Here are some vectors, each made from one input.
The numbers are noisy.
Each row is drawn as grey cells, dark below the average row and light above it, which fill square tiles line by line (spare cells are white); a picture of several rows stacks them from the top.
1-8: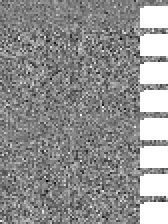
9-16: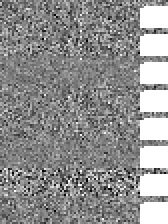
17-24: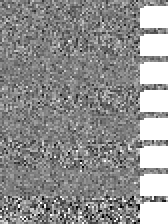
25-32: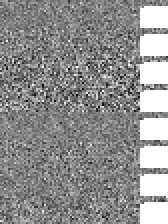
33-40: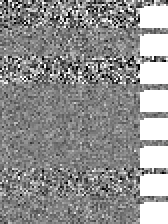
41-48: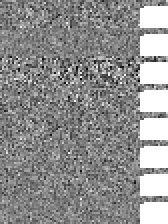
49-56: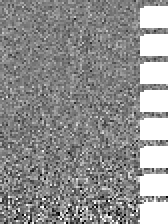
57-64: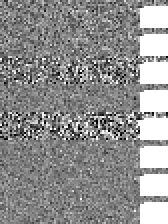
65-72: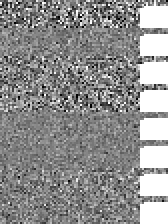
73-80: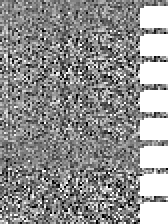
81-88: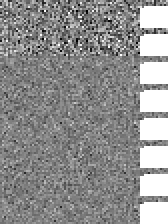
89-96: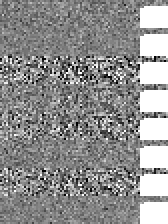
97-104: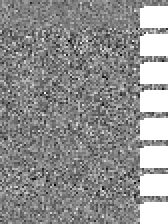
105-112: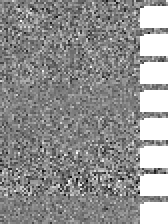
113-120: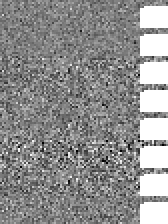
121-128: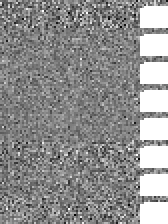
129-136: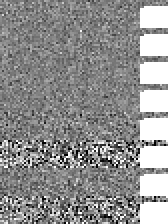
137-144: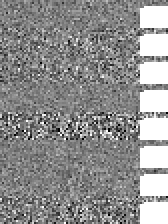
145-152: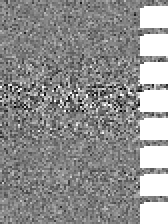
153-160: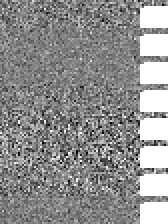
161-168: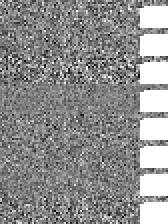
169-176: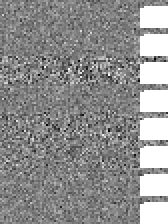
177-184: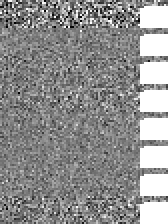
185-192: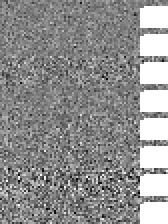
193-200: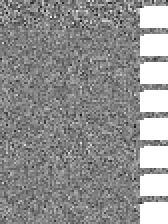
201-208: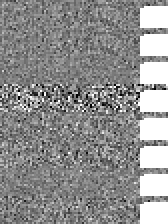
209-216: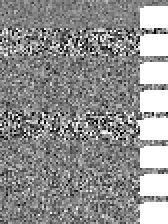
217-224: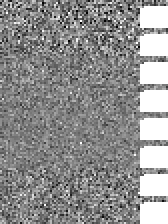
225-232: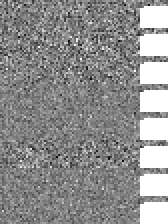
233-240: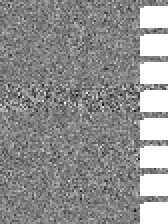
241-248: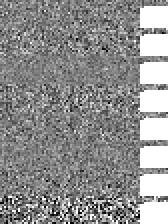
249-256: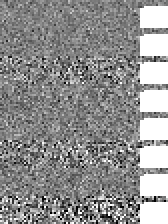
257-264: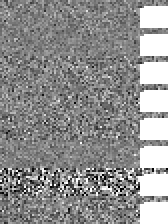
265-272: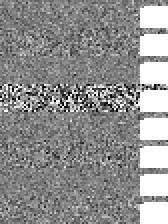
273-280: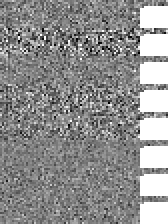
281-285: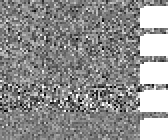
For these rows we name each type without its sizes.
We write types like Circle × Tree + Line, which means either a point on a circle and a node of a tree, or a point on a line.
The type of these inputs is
Bool × Bool × Bool × Bool + Line.
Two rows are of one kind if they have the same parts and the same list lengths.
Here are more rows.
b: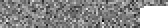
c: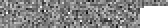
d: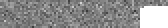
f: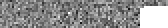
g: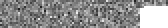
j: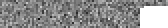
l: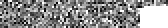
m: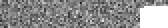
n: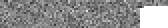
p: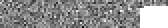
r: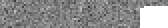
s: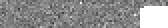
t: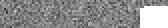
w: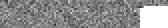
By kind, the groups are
b
c, d, f, g, j, l, m, n, p, r, s, t, w

